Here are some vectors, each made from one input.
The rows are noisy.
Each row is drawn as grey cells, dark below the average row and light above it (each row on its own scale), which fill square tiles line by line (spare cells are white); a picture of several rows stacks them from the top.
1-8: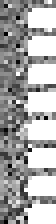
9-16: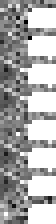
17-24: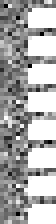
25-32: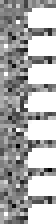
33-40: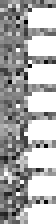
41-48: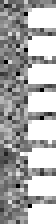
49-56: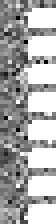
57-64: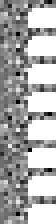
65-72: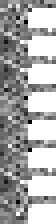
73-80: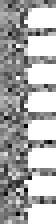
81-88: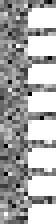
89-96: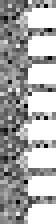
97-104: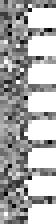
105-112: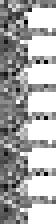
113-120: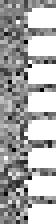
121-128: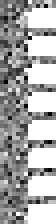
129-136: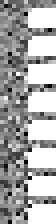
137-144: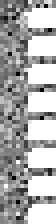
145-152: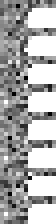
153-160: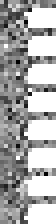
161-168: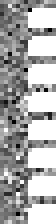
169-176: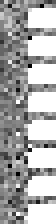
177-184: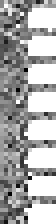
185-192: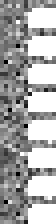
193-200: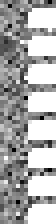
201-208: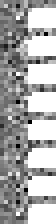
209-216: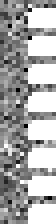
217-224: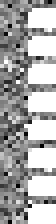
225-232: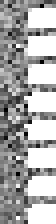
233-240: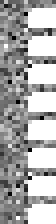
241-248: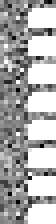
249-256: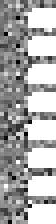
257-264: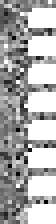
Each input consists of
either a fixed value, or one of 9 labels and a true/false value.
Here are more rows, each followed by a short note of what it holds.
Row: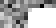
one of 9 labels and a true/false value
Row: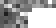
one of 9 labels and a true/false value
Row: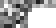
a fixed value
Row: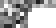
a fixed value
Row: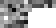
one of 9 labels and a true/false value
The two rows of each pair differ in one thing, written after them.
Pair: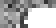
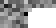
the label
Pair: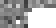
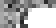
the true/false value
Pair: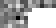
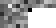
the label
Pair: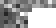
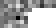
the label
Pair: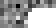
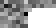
the label
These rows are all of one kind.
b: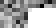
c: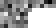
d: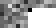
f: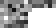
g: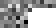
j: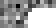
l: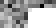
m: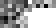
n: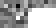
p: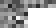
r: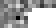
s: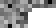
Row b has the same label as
l and r.
